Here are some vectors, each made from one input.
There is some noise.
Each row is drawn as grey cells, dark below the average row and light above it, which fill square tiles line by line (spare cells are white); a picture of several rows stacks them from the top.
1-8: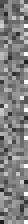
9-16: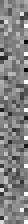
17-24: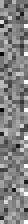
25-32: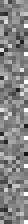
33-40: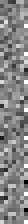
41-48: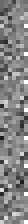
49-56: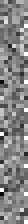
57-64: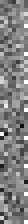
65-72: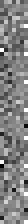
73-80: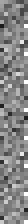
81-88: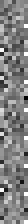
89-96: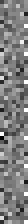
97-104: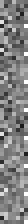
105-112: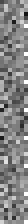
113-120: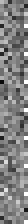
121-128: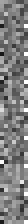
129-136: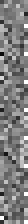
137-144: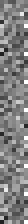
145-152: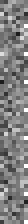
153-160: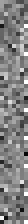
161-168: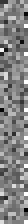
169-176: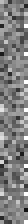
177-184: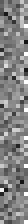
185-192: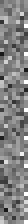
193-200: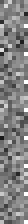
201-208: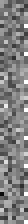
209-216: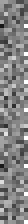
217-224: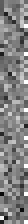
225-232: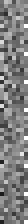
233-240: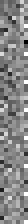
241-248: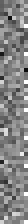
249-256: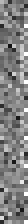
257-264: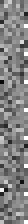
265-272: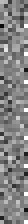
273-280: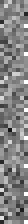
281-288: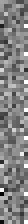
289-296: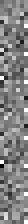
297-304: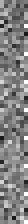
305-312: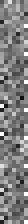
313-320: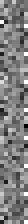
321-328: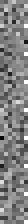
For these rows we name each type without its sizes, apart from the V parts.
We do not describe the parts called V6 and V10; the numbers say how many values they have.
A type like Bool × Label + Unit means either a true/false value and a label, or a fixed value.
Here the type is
(Bool × V10 + Unit) × (Line + V6).
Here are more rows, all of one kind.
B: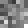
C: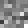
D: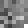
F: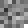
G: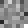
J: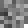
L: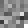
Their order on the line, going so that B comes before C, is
G, F, J, D, B, C, L.
